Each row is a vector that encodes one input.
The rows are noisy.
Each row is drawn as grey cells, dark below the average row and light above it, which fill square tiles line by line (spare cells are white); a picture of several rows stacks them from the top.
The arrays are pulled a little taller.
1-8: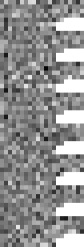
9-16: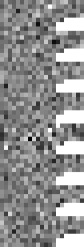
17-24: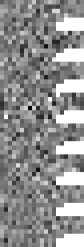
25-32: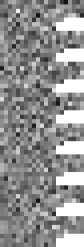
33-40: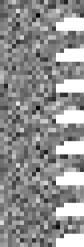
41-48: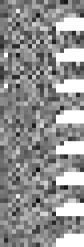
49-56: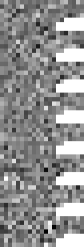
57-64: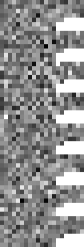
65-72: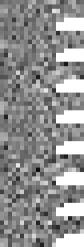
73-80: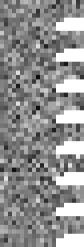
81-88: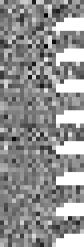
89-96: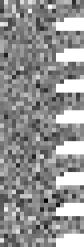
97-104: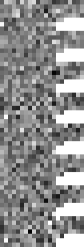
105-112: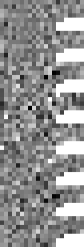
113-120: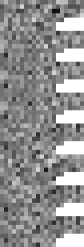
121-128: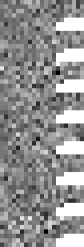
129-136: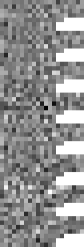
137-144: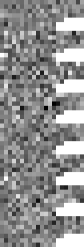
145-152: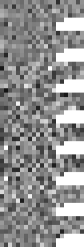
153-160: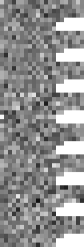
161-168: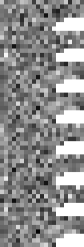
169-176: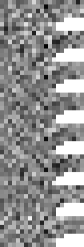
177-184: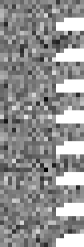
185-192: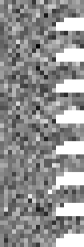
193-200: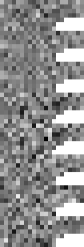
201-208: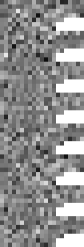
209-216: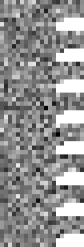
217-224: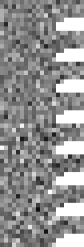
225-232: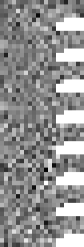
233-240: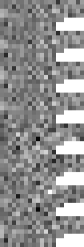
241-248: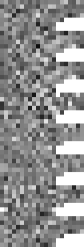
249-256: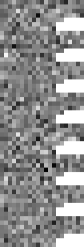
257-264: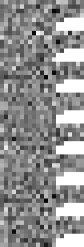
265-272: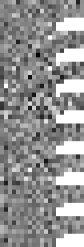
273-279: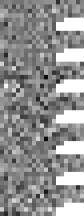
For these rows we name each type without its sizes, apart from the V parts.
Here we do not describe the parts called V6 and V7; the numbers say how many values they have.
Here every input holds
a node of a tree, together with either a true/false value and a value of V7, or a value of V6.
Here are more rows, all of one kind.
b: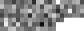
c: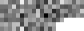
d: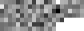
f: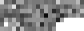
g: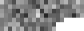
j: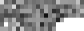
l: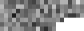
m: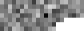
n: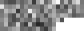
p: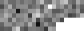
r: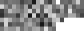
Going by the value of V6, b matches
d, n and r.
